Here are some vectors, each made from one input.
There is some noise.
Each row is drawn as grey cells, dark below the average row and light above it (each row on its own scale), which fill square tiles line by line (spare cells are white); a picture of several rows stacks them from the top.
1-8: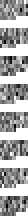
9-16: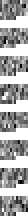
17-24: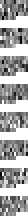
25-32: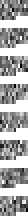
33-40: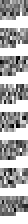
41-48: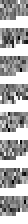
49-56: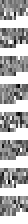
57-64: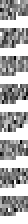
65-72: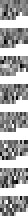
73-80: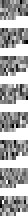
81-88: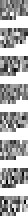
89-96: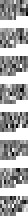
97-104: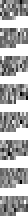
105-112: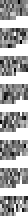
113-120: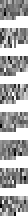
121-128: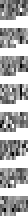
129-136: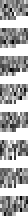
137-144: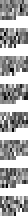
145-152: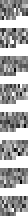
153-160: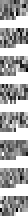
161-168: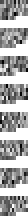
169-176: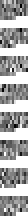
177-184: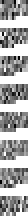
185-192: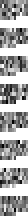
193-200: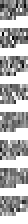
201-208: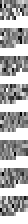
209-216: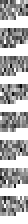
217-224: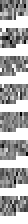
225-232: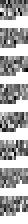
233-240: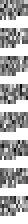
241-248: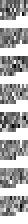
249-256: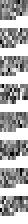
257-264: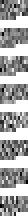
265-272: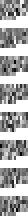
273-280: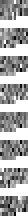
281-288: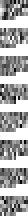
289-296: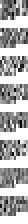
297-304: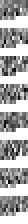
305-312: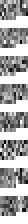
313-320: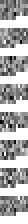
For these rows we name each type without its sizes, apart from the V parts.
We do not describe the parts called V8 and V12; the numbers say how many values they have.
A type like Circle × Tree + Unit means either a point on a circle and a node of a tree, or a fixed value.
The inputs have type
(Bool × Bool × Bool × Bool + V12) × (Line + V8).
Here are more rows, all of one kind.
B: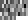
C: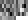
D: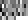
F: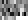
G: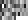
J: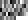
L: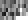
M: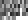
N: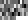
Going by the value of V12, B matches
G and M.
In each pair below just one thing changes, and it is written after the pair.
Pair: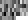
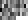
the place on the line
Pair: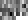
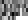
the value of V12
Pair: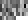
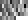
the place on the line
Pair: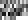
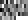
the value of V12
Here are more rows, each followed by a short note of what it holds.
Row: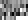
a point on a line and a value of V12
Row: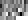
a value of V8 and a value of V12
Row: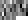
four true/false values and a value of V8
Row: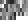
a point on a line and four true/false values
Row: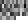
a point on a line and a value of V12
